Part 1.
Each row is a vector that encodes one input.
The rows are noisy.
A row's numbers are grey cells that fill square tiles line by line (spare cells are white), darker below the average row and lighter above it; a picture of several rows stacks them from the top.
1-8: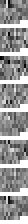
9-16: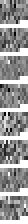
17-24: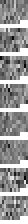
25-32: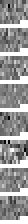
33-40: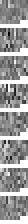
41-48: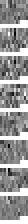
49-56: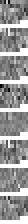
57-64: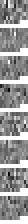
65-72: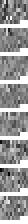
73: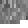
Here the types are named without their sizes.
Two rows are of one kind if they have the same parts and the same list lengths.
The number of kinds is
2.
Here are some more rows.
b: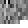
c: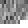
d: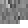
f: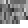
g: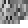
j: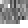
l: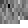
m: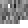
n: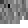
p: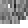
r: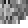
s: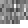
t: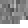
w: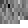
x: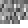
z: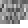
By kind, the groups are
b, d, g, j, m, p, r
c, f, l, n, s, t, w, x, z

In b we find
a point on a line.
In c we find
a point on a line and three true/false values.
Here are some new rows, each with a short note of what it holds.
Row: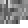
a point on a line and three true/false values
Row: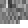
a point on a line
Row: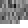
a point on a line
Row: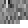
a point on a line
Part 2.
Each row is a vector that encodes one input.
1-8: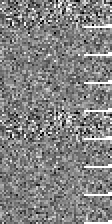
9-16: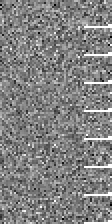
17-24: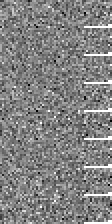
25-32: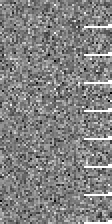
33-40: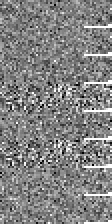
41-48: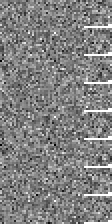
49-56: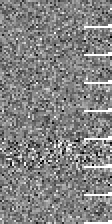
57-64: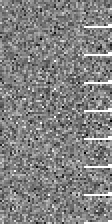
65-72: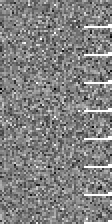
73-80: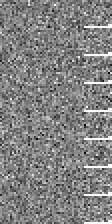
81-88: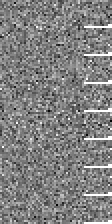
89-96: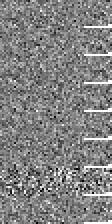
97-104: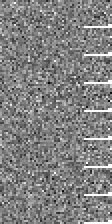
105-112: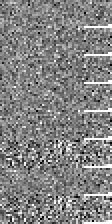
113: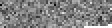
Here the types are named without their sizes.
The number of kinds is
3.
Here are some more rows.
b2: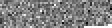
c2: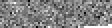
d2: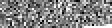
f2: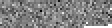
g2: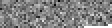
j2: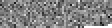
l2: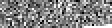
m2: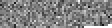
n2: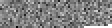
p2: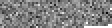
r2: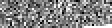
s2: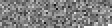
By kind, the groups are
b2, j2, m2
c2, f2, g2, n2, p2, s2
d2, l2, r2

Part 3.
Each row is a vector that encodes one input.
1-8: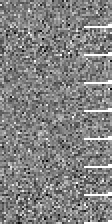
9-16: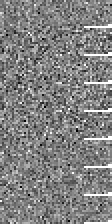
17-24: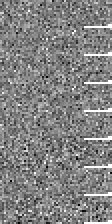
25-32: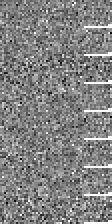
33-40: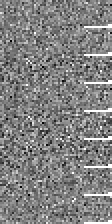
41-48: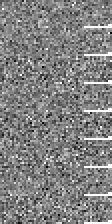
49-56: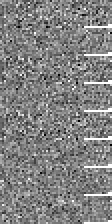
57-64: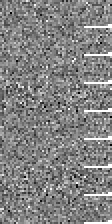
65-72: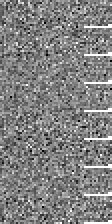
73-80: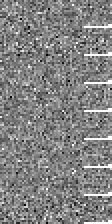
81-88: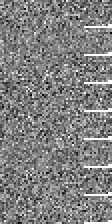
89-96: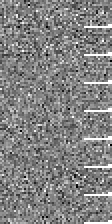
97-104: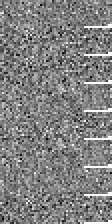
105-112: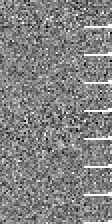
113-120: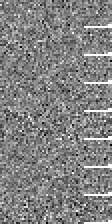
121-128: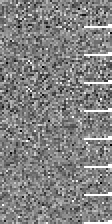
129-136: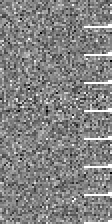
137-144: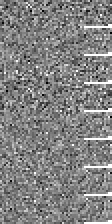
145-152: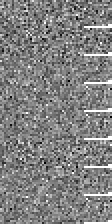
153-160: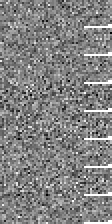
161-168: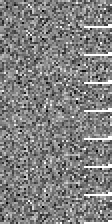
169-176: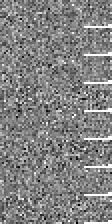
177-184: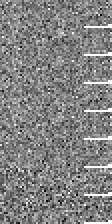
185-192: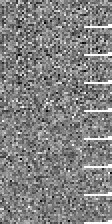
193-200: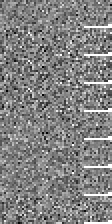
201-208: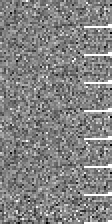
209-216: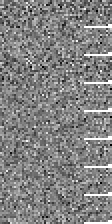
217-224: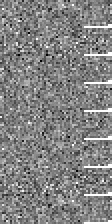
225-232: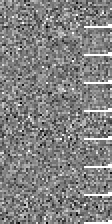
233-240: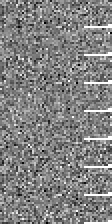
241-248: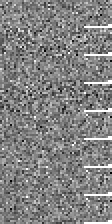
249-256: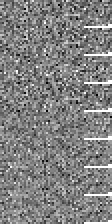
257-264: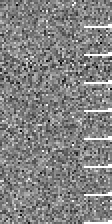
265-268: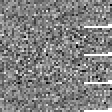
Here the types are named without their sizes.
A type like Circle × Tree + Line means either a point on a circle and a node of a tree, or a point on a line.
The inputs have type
Circle + Line.
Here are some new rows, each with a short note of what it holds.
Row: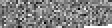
a point on a circle
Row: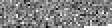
a point on a circle
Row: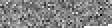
a point on a line
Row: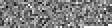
a point on a circle
